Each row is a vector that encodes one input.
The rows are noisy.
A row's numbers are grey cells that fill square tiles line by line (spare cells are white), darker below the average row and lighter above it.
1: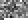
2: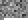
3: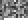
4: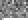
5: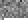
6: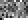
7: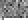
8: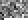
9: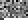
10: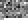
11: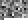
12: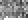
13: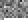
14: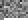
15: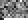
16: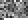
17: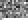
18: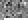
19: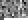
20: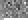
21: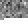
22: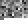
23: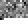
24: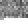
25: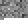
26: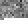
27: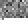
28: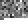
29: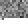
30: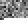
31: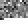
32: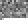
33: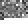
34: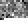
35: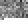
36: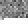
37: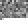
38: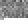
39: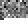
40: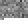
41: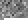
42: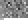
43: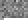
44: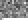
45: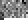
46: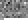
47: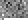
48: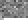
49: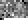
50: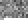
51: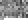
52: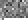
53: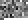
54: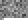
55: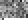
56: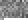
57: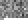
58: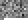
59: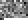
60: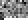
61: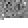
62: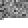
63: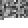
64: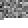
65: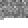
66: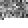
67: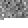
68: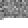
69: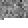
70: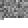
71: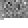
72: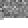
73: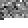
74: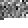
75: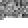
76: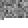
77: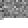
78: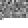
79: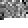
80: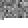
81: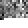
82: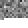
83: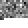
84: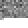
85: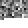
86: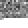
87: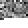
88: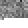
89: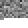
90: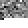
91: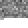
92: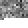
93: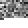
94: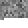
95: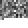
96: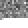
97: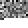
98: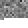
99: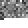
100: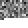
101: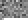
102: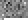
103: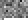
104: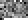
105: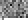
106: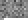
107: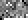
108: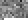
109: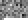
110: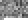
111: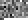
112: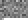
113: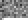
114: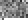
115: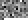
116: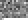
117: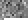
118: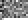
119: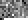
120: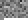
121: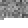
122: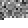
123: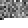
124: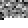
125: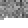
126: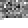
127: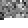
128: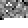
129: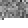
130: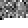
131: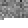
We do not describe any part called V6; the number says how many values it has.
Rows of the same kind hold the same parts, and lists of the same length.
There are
5 kinds of row.
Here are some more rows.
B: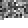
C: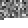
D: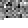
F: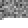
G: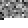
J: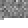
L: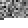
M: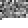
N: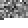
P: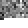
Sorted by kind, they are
B
C, G, L, N, P
D, M
F
J

